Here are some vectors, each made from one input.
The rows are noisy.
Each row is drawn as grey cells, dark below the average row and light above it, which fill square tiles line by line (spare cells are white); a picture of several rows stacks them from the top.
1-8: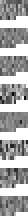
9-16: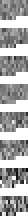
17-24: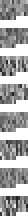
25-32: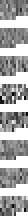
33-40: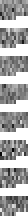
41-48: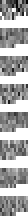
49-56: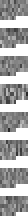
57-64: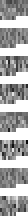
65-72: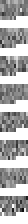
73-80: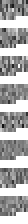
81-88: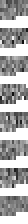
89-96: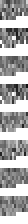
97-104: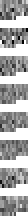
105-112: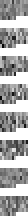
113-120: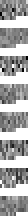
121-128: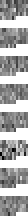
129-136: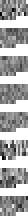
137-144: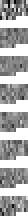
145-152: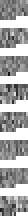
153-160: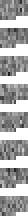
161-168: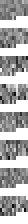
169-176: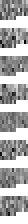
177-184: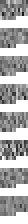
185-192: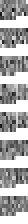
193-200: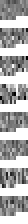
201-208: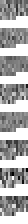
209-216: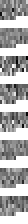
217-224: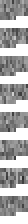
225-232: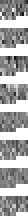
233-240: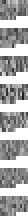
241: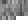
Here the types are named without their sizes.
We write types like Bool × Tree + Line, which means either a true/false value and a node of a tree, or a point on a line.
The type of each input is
(Bool × Bool × Bool × Bool + Unit) × (Circle + Unit).
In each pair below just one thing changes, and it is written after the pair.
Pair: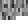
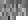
one of the four true/false values
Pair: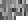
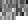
one of the four true/false values
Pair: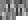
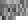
the place on the circle
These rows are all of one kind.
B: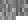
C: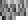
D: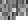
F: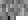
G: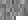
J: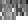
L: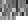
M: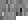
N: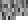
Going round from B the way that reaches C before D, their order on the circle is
B, M, C, F, N, D, L, G, J.
